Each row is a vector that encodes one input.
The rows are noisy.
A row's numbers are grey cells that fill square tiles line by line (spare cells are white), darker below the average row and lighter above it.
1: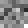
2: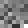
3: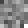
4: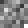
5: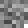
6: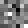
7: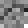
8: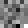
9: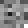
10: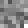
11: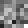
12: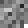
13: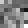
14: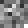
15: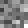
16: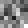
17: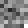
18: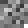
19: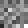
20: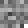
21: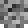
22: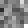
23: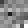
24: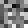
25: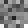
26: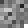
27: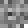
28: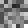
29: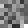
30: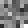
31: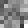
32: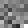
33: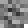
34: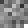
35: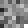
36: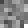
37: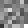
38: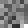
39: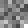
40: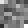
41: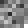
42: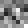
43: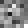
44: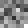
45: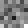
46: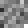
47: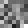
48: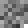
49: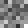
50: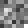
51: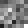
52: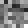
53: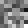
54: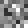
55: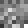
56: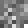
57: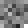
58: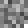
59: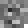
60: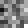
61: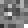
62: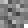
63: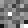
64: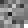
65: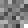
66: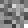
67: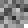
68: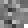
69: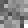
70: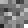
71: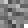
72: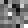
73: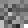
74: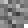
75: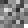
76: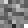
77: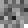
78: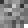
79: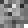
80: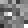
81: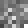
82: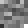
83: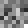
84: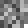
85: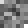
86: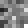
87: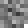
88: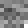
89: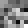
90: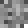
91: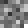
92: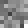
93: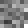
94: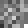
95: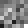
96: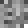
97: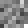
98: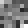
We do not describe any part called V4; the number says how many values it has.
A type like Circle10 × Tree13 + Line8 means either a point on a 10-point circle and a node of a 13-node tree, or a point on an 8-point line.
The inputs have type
(Circle6 + V4) × Line6.
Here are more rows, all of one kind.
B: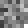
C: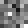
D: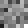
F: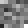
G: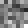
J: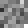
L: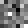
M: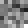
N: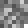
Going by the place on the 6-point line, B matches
D and J.
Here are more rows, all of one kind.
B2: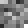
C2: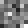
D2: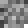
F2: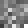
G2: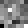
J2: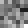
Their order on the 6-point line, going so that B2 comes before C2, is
G2, F2, D2, B2, C2, J2.
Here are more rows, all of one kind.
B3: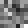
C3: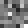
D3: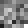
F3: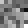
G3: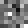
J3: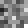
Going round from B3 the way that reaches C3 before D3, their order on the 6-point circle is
B3, C3, G3, D3, J3, F3.
